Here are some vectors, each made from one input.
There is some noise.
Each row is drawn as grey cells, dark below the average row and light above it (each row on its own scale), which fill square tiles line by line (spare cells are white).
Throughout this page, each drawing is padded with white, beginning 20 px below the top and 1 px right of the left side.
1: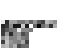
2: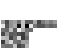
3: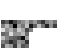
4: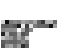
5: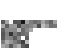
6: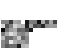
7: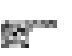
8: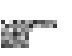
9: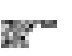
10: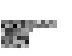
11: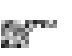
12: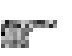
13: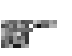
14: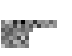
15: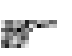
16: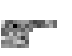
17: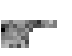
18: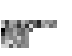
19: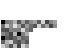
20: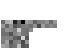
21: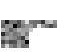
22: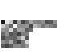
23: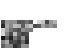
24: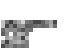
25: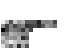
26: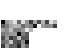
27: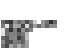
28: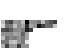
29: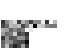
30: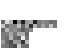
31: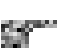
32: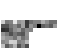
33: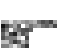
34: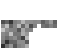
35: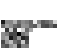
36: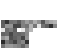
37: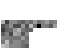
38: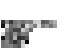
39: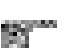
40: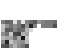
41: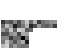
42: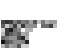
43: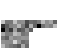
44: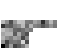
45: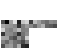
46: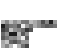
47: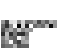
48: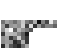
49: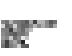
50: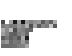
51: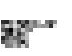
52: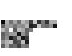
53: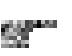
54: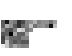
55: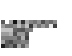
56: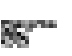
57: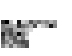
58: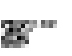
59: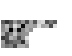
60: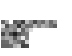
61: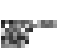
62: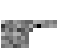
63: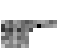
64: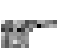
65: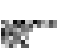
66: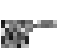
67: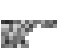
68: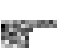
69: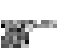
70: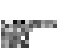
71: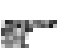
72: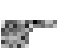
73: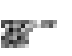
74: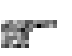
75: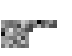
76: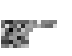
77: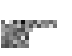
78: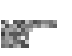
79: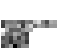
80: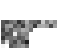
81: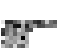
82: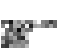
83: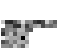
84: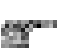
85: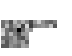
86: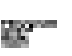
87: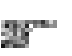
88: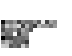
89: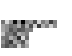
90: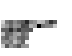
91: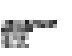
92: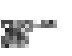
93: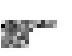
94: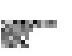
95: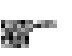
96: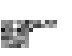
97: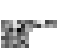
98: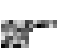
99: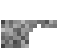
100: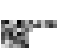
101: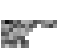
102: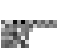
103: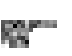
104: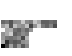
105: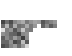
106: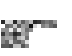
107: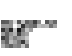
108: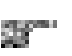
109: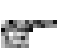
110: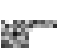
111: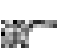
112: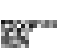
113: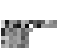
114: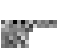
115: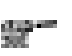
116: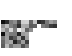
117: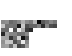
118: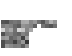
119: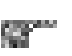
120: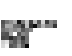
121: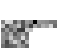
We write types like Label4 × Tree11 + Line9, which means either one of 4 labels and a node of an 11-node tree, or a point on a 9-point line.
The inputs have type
List3(Line6).
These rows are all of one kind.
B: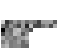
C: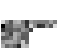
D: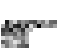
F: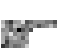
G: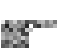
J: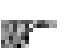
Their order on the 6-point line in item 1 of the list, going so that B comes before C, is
D, B, G, J, C, F.
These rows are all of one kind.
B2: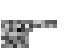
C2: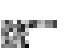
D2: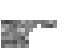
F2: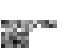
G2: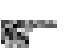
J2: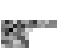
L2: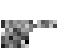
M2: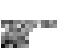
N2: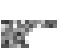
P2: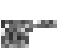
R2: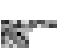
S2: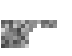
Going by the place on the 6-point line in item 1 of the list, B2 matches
L2, P2 and S2.
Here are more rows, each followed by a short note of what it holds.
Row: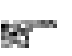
the empty list
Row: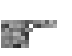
a list of three items
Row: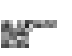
a list of three items
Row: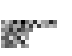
a list of one item
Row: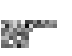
a list of three items
